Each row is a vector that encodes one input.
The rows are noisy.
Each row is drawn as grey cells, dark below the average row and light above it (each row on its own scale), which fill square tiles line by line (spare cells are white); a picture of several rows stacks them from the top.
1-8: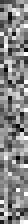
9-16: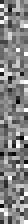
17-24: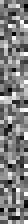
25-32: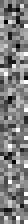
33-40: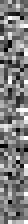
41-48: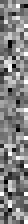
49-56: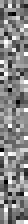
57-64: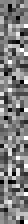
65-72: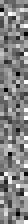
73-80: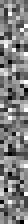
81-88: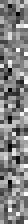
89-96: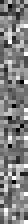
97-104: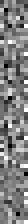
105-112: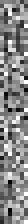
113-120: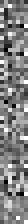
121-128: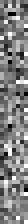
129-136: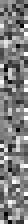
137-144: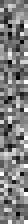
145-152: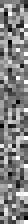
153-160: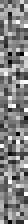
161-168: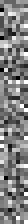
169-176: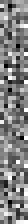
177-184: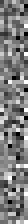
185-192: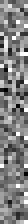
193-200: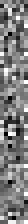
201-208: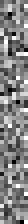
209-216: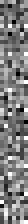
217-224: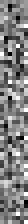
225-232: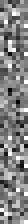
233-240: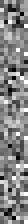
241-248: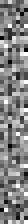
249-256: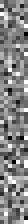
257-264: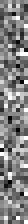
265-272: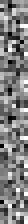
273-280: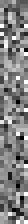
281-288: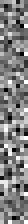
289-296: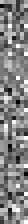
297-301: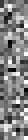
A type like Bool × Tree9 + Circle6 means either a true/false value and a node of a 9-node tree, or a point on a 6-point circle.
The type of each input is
(Line4 × Line7 + Line9) × Line9.
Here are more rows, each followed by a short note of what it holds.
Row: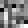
a point on a 4-point line, a point on a 7-point line and a point on a 9-point line
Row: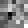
a point on each of two 9-point lines
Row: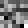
a point on each of two 9-point lines
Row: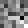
a point on a 4-point line, a point on a 7-point line and a point on a 9-point line
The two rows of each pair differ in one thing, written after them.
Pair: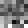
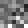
the place on the 4-point line
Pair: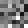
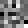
the place on the 9-point line
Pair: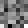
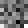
the place on the 9-point line
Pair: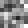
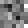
the place on the 9-point line
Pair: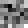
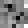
the place on the 9-point line
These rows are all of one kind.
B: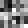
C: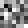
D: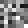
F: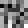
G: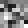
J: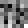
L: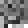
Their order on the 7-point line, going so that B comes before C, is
F, J, L, G, B, C, D.
